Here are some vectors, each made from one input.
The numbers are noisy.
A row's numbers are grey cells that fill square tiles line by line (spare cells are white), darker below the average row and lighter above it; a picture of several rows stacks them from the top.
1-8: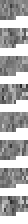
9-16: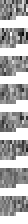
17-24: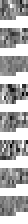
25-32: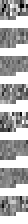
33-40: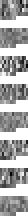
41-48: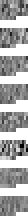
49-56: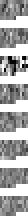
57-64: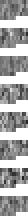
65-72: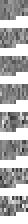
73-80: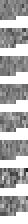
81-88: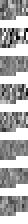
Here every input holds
either two labels (each one of 6), or a point on a 5-point line.
